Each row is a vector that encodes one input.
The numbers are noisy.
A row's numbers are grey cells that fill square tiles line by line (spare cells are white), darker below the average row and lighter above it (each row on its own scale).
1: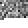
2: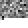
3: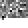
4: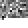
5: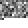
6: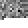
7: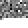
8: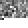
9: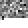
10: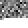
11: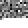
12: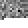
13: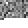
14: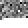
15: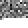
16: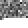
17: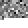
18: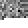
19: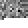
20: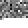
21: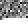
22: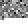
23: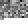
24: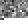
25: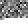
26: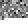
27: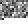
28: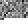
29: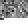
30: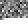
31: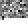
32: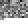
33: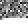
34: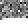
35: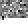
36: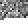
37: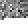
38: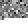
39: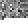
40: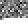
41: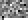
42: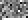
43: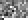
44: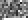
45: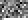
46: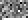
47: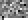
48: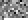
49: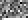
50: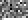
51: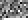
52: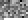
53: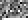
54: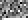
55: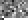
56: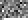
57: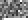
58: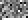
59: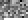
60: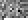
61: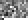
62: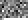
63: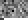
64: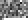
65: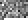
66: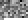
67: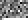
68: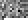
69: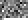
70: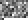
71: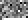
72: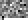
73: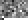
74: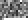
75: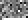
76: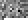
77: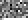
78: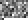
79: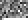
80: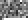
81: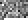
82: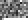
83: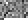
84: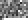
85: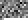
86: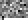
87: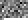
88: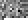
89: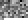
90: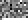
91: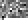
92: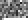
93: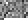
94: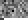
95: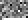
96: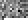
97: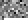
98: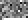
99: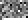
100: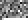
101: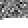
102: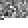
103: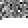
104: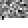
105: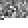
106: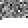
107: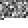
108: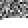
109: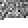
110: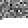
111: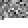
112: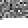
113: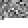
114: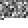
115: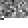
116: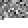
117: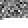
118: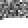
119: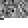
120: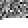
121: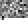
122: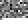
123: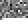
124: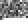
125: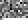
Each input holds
either one of 5 labels, or a point on an 11-point line.
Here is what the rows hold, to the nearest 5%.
About 45% of them hold one of 5 labels. The rest hold a point on an 11-point line.
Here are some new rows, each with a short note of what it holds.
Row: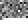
one of 5 labels
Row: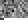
a point on an 11-point line
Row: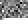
one of 5 labels
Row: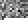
a point on an 11-point line
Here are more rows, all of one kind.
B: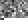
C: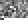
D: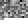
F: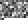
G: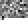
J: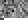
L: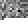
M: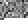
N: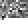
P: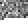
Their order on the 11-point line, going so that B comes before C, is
J, B, C, F, M, P, L, N, G, D.
